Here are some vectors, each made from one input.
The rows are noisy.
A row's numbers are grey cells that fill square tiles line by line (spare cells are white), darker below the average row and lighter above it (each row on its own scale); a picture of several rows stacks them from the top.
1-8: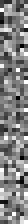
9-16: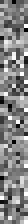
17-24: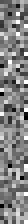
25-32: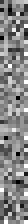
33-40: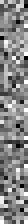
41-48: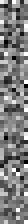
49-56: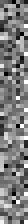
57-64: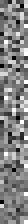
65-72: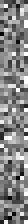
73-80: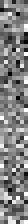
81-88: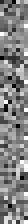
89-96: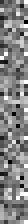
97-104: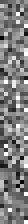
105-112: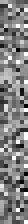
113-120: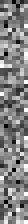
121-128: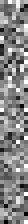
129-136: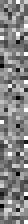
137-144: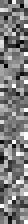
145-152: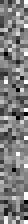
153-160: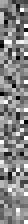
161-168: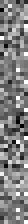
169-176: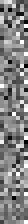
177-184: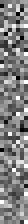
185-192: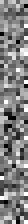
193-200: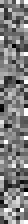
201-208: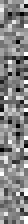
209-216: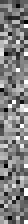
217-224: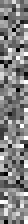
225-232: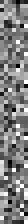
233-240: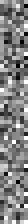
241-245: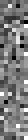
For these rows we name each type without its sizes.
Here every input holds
a label, together with either a point on a line, or three true/false values.
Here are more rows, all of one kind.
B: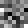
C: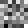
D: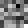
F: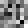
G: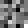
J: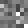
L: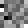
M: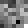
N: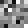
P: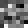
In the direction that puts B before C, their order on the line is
M, N, B, C, F, L, J, P, D, G.
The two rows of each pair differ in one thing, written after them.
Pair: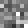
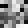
the label
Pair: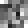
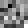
one of the three true/false values
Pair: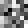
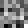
one of the three true/false values
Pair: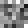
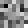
one of the three true/false values
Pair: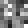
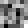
the label
